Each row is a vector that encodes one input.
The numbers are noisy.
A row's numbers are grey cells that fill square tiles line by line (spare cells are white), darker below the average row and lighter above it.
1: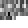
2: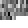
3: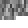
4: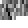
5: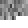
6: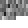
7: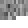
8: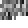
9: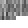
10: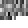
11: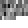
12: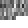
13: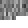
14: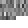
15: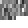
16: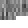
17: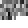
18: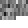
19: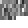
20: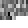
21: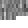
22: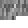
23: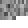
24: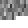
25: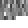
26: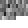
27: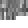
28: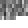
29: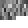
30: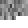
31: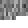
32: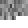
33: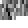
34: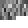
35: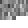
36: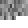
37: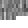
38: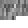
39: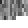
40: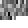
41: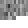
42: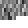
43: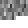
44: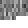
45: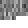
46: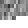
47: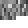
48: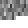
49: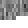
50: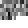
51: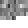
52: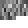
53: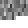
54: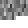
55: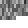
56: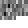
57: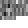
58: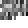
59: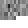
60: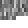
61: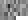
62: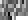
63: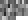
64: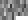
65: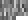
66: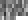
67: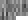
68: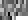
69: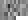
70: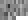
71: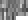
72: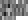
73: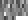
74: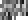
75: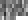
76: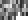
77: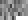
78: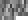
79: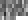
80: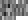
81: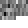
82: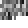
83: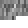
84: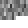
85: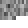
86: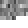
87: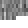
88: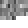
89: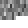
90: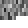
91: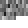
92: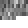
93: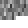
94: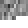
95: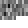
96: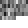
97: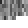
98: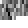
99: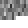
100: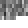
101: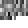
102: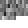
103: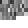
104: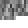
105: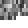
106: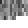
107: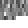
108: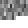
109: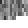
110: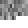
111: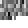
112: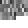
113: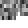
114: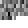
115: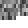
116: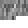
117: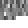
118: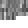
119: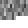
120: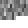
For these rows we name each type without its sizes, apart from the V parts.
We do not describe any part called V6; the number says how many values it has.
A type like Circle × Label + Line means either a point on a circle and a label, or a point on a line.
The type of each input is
Bool × Line × Line + (Tree + Unit) × V6.
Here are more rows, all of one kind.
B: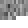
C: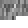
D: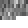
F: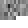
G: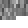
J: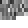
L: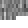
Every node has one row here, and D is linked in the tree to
C and G.
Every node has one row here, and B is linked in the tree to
F and G.
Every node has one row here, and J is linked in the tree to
L.
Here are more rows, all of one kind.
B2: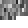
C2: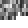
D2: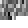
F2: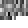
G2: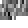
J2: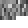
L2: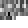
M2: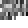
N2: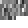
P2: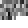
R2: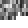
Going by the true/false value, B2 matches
C2, J2, N2 and R2.
